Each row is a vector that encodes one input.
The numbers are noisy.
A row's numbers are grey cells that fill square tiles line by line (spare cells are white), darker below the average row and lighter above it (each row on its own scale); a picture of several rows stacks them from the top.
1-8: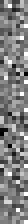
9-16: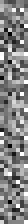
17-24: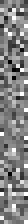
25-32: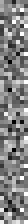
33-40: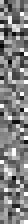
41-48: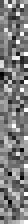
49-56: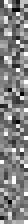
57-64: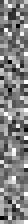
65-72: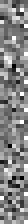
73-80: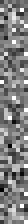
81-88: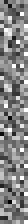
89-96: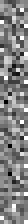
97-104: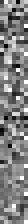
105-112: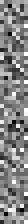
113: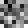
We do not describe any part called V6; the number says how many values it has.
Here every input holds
either a point on a 5-point circle and a true/false value, or a value of V6.
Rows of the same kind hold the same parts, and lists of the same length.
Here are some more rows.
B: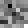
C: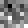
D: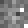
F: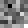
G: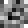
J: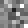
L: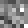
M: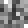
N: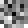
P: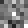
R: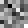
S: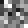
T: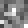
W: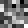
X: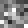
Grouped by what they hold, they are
B, C, F, G, J, M, N, R, S
D, L, P, T, W, X

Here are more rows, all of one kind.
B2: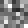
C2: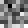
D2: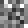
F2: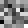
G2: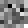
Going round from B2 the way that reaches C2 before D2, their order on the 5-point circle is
B2, C2, D2, G2, F2.
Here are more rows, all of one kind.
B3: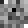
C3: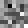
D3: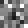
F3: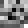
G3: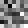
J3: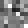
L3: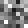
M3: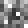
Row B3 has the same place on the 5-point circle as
C3 and F3.
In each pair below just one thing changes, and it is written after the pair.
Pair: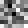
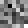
the place on the 5-point circle
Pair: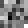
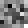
the true/false value
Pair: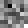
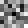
the place on the 5-point circle
